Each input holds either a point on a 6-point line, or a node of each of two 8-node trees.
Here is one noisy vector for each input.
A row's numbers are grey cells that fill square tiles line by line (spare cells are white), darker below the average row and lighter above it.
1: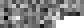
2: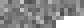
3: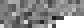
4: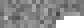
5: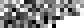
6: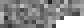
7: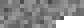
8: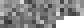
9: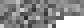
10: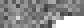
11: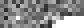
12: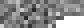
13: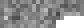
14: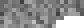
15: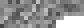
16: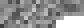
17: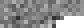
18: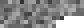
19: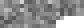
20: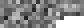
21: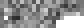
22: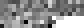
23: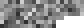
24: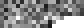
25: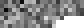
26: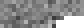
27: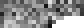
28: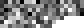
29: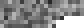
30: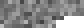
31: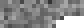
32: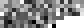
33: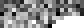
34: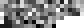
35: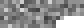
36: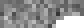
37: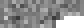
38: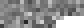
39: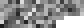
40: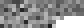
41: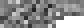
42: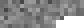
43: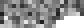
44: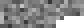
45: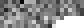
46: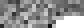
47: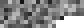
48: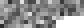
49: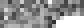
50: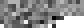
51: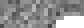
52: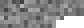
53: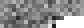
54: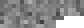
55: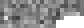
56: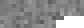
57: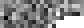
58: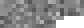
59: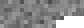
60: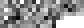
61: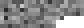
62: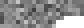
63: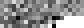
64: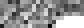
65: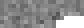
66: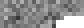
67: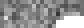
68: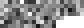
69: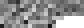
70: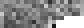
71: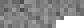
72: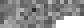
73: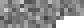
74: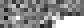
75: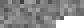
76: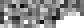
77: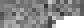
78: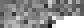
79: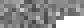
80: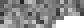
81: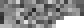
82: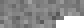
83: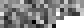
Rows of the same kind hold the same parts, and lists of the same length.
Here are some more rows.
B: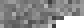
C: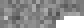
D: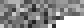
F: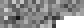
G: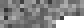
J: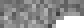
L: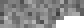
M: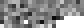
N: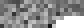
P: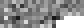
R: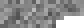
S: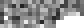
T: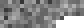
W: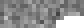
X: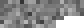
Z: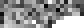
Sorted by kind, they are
B, C, F, G, J, L, M, N, P, R, S, T, W, X
D, Z

